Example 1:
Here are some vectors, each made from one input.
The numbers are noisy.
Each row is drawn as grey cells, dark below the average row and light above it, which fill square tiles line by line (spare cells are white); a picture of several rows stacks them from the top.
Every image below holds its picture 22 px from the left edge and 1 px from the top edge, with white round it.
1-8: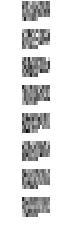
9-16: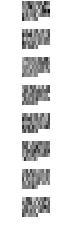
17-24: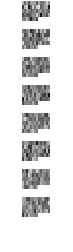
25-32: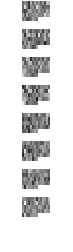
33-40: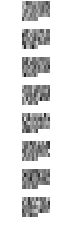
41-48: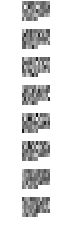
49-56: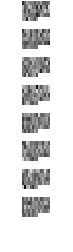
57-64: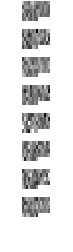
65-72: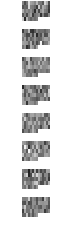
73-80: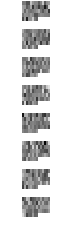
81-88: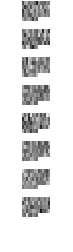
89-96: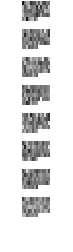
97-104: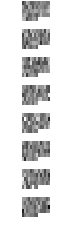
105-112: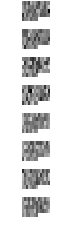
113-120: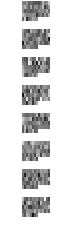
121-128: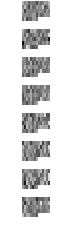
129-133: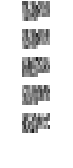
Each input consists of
a true/false value, together with either one of 5 labels, or a point on a 6-point line.
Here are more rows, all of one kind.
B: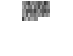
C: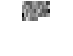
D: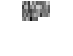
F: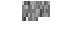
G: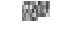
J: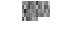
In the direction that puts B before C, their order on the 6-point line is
J, D, G, F, B, C.
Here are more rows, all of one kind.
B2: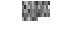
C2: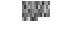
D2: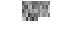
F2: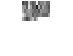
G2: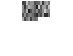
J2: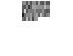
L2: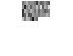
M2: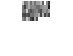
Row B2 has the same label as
C2 and G2.
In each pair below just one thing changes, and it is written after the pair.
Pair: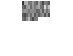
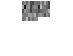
the label
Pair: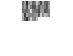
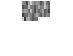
the true/false value
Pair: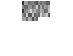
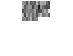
the label
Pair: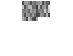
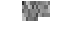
the label
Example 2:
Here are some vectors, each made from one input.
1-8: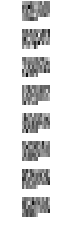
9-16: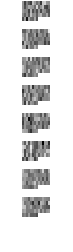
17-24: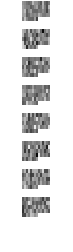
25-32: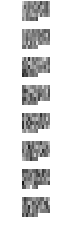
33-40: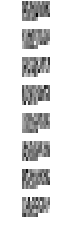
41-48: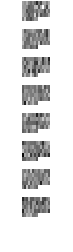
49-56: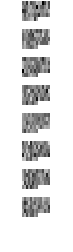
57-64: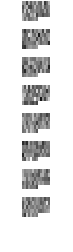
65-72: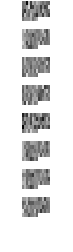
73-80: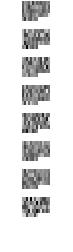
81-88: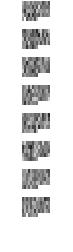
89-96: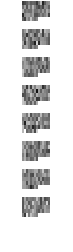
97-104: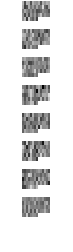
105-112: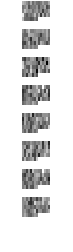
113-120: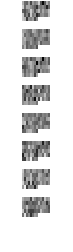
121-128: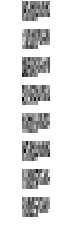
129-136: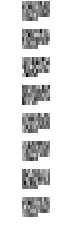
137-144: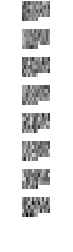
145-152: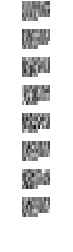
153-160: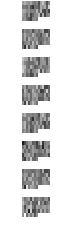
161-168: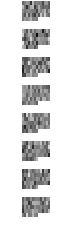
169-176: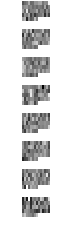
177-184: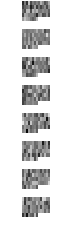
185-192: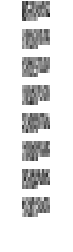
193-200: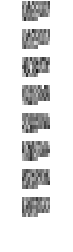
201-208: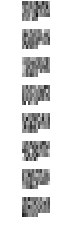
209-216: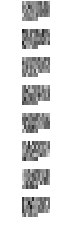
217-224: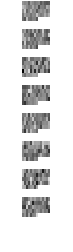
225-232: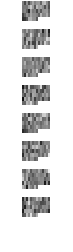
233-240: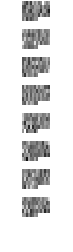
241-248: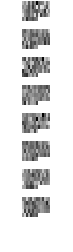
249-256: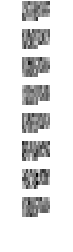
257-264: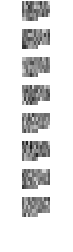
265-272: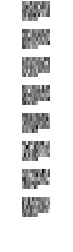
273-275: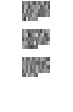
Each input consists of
a true/false value, together with either a point on a 7-point line, or a point on a 9-point line.
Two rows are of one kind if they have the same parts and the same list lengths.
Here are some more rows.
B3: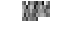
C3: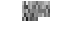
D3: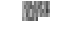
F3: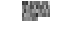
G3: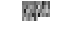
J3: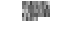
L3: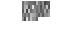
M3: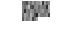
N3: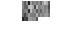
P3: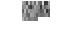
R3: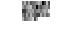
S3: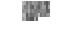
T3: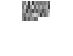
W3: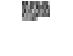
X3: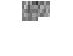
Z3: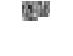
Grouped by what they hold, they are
B3, C3, F3, G3, J3, M3, N3, R3, W3
D3, L3, P3, S3, T3, X3, Z3

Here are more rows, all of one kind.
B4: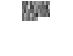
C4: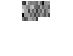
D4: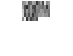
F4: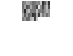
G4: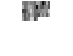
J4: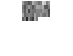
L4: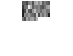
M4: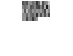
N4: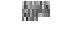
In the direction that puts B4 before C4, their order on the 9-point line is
G4, F4, D4, N4, J4, L4, B4, M4, C4.
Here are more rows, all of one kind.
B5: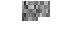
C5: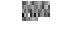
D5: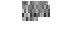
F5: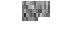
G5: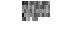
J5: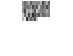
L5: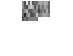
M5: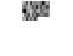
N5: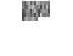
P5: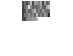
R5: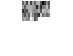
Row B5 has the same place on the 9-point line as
F5, L5 and N5.
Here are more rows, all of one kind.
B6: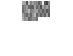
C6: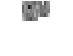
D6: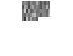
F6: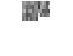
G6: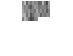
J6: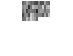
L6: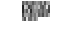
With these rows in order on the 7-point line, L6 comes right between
C6 and J6.
